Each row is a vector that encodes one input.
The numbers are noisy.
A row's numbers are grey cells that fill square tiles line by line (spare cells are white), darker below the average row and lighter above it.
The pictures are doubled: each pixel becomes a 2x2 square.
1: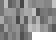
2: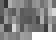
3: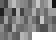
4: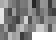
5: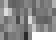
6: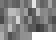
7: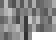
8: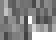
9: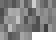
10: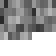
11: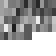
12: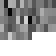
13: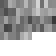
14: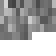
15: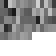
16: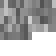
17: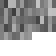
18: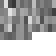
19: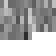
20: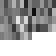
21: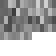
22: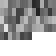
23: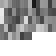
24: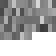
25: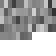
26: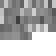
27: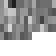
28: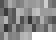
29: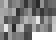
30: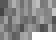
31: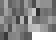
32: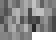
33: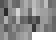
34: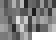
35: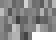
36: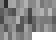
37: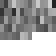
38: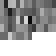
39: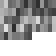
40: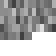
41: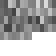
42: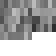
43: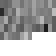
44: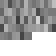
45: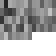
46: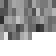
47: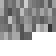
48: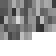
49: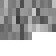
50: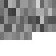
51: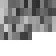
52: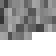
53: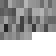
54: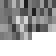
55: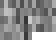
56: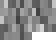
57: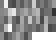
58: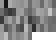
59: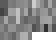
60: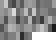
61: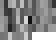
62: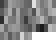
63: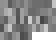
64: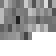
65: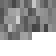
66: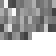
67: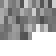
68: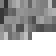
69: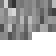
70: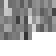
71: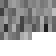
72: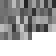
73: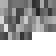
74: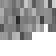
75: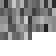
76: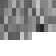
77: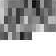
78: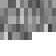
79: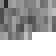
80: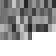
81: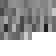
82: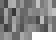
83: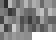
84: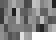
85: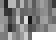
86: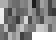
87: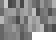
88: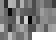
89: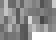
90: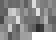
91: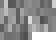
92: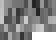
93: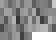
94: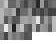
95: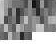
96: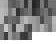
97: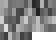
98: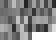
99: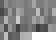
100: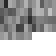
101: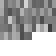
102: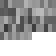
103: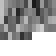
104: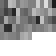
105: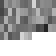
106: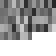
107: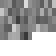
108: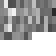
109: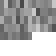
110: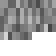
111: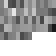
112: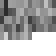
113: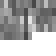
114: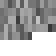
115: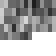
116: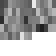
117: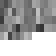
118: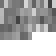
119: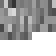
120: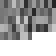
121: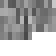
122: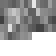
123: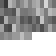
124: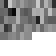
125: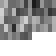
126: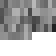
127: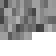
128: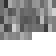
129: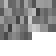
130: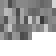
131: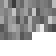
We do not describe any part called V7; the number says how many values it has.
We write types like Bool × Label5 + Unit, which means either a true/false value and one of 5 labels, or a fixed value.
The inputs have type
Bool × (Tree9 + Unit) × V7.
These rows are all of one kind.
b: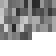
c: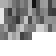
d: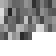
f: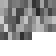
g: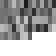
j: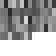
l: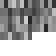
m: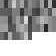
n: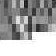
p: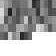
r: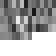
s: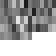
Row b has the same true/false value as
c, d, f and p.
